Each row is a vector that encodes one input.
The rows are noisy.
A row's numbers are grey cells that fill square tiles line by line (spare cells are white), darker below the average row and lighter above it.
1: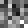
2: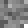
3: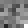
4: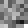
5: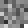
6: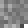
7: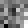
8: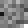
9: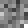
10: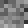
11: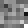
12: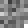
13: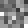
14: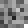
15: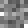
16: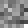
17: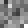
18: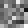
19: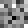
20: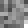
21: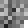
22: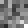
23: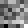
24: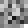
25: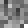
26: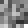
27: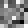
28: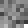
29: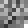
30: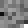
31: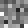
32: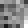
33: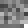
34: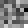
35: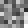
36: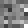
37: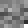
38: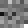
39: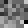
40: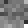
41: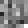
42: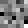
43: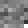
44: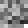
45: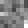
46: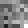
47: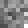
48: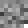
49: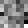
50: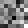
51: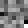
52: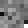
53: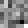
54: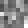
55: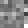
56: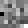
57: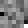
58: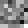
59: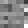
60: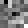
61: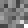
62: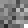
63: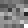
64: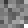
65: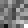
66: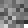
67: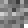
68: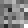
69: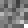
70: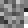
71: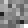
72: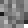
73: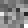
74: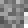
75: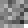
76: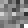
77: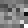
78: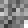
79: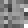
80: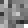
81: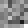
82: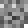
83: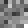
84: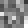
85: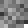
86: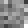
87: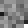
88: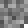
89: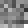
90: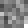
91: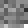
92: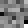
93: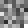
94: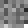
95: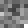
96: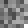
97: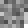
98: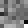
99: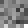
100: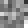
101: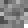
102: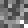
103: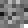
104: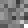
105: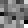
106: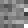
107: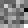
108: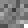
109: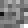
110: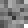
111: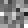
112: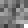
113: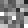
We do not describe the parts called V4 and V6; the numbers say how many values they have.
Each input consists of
a point on a 5-point line, four true/false values, a value of V4 and a value of V6.
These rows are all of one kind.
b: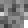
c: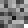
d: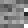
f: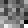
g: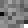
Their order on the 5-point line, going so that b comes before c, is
d, b, c, f, g.
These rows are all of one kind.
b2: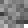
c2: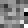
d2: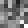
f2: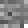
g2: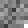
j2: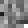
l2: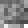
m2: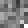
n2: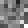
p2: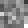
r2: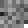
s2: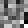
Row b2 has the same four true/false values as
m2, n2 and r2.
